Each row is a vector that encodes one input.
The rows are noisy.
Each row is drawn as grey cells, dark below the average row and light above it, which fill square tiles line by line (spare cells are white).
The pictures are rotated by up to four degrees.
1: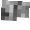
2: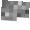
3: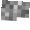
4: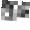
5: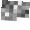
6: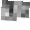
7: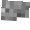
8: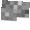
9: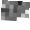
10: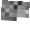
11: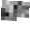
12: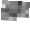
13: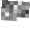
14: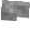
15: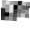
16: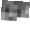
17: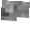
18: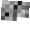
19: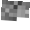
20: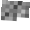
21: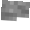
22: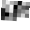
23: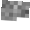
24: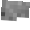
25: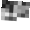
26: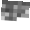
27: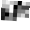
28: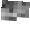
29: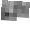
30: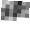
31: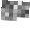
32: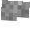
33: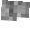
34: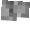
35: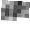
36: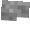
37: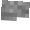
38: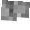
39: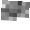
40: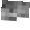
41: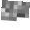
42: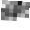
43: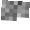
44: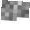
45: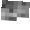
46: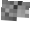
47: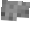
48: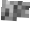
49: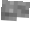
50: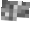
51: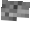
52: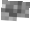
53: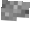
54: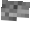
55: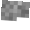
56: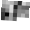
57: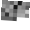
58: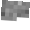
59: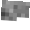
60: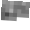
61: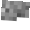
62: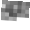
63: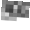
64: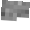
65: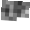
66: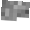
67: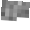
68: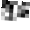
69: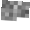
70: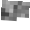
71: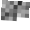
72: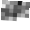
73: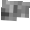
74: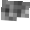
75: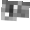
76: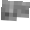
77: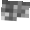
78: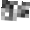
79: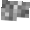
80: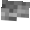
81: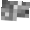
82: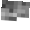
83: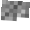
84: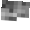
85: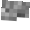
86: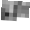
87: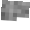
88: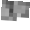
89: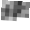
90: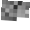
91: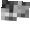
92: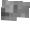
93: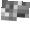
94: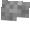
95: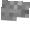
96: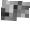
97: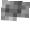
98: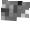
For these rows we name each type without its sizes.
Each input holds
either three true/false values, or a list of points on a line.
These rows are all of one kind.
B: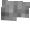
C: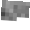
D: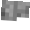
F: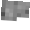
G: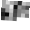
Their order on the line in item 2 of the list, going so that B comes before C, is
B, C, G, D, F.
